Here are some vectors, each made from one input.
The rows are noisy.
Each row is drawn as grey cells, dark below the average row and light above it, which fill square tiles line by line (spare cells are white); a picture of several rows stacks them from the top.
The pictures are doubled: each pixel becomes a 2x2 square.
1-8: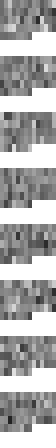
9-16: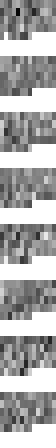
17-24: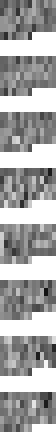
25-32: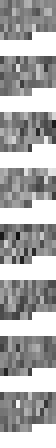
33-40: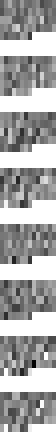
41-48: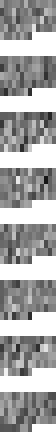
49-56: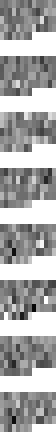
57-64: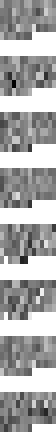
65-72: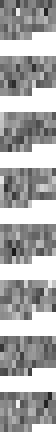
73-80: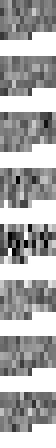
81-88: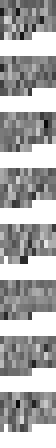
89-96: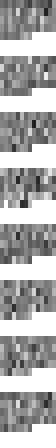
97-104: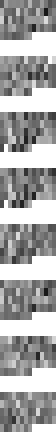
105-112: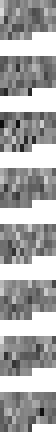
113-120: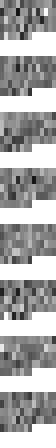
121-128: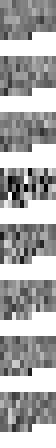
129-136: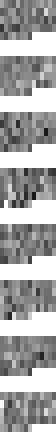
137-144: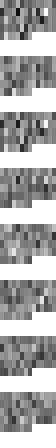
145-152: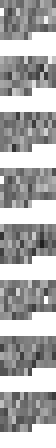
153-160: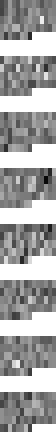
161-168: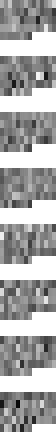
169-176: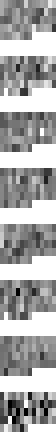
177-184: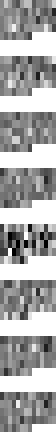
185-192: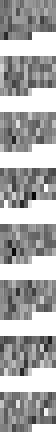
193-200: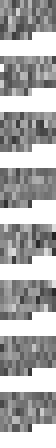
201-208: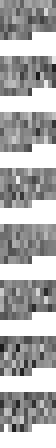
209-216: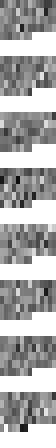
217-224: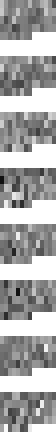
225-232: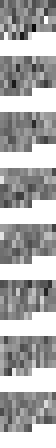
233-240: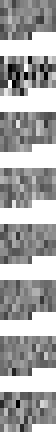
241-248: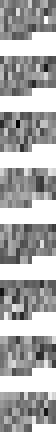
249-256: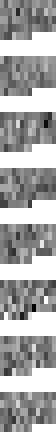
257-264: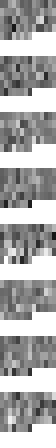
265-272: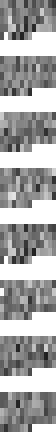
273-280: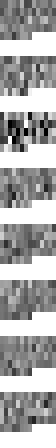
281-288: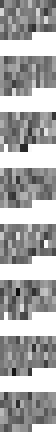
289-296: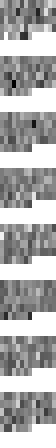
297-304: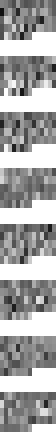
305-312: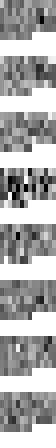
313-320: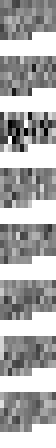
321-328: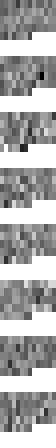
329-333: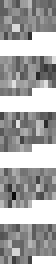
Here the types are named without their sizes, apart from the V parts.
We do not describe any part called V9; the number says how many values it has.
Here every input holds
a list of items, each a true/false value and a value of V9.
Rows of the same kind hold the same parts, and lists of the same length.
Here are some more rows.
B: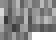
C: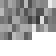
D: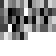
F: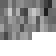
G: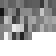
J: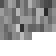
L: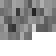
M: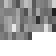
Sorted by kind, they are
B, C, F, L
D
G
J, M

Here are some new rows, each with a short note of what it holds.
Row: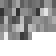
a list of one item
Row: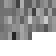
a list of two items
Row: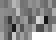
a list of three items
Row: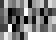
the empty list
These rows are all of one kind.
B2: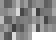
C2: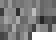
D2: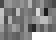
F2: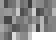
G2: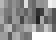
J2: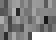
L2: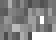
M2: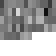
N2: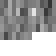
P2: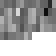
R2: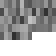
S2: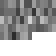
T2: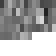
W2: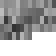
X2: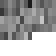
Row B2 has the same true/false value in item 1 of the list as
F2, G2, J2 and W2.
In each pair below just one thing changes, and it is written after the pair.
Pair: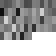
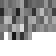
the value of V9 in item 1 of the list
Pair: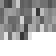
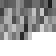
the true/false value in item 1 of the list
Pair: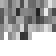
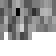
the value of V9 in item 1 of the list
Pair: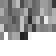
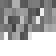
the value of V9 in item 1 of the list
